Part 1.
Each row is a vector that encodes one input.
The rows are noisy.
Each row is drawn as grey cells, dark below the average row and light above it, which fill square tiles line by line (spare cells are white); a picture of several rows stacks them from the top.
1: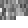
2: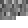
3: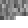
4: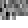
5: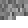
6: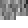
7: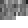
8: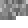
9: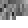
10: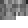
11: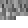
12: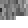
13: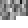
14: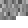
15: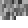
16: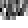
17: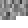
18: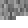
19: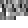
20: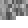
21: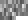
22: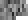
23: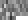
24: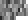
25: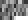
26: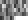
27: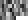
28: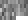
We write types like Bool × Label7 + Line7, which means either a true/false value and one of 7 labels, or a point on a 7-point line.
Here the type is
Bool × Bool × Bool.
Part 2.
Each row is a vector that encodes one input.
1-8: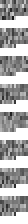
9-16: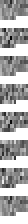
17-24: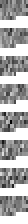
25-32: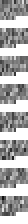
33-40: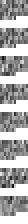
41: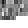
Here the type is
Line9.
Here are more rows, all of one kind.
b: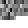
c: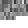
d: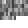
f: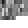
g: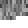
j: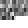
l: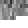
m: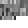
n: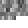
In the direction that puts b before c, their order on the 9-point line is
j, b, f, c, g, l, n, m, d.
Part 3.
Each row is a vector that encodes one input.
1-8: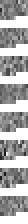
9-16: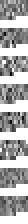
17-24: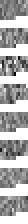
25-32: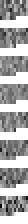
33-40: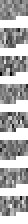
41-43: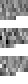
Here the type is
Bool × Bool × Bool.
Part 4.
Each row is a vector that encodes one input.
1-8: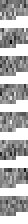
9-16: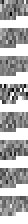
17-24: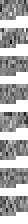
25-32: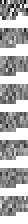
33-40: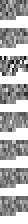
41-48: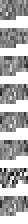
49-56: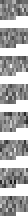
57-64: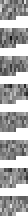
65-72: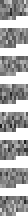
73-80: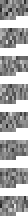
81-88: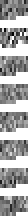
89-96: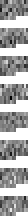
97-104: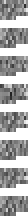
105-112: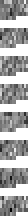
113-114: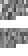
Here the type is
Bool × Bool × Bool × Bool + Unit.
